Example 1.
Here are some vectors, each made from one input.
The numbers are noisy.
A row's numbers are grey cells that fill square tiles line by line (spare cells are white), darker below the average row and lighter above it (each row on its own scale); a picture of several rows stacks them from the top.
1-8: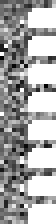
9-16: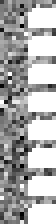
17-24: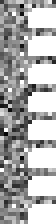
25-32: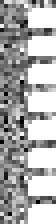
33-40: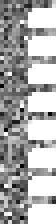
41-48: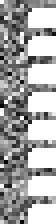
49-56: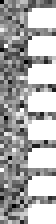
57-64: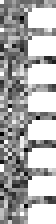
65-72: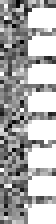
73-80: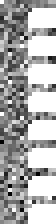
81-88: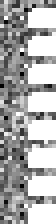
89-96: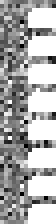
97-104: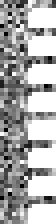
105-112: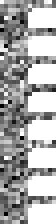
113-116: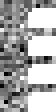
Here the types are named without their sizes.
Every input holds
four true/false values.
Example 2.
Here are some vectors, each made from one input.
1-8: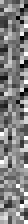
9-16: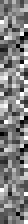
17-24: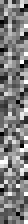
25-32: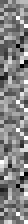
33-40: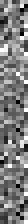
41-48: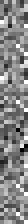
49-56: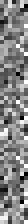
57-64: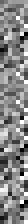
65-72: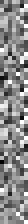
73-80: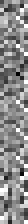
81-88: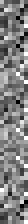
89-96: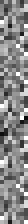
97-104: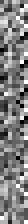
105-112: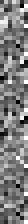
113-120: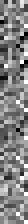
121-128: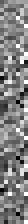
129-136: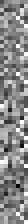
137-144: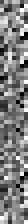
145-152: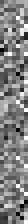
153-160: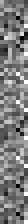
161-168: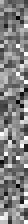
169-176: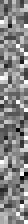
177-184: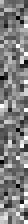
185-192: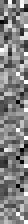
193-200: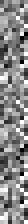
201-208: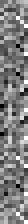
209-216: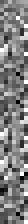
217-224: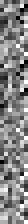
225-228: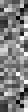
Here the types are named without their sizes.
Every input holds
a point on a line.
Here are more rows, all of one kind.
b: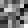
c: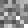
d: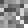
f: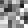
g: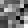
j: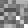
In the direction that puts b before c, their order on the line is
g, b, c, j, d, f.
